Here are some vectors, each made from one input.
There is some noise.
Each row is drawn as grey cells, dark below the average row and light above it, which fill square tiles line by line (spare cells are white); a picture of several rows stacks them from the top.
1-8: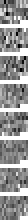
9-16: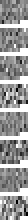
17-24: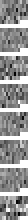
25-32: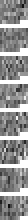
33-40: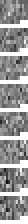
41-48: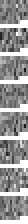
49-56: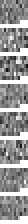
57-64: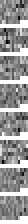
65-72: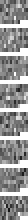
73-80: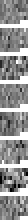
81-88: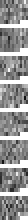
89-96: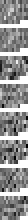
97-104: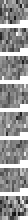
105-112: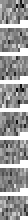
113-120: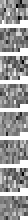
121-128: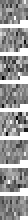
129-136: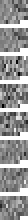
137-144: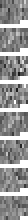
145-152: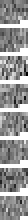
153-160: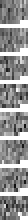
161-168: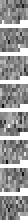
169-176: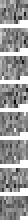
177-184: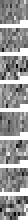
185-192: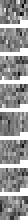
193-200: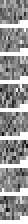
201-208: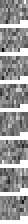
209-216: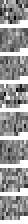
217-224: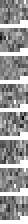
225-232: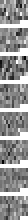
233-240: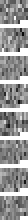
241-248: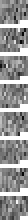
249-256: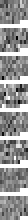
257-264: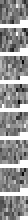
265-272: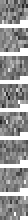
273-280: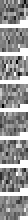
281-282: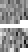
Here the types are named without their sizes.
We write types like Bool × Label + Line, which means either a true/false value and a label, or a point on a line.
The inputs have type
Bool × Line × Tree.
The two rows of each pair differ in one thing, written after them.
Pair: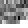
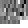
the true/false value
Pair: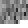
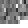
the node of the tree
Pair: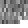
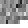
the true/false value
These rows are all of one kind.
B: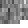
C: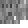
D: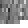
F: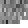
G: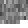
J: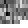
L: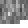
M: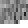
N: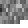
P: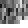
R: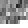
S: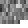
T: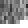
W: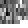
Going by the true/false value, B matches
L, M, S and W.
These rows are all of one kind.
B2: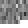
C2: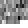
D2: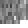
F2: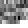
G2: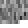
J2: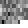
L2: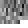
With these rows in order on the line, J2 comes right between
B2 and D2.
